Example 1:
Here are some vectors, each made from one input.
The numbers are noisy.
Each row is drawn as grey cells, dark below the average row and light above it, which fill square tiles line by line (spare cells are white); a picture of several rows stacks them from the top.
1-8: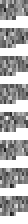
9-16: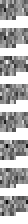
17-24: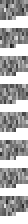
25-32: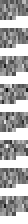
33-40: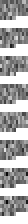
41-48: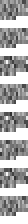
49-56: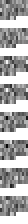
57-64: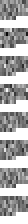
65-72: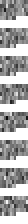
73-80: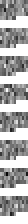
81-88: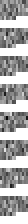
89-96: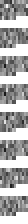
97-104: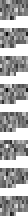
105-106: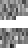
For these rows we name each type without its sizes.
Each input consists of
three true/false values.
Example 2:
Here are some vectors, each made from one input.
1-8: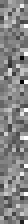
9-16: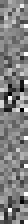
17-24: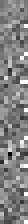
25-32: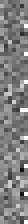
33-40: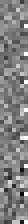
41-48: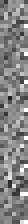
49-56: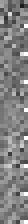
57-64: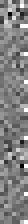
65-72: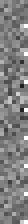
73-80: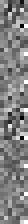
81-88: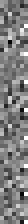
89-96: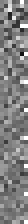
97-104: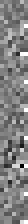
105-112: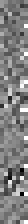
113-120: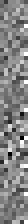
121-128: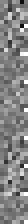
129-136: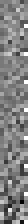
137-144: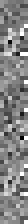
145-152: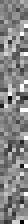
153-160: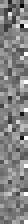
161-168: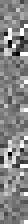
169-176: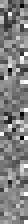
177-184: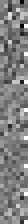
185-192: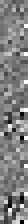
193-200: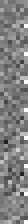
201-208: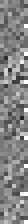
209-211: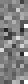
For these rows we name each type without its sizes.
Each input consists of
a point on a line.
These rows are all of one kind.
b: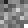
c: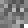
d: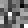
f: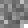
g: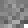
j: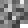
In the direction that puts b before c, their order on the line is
b, g, d, j, f, c.
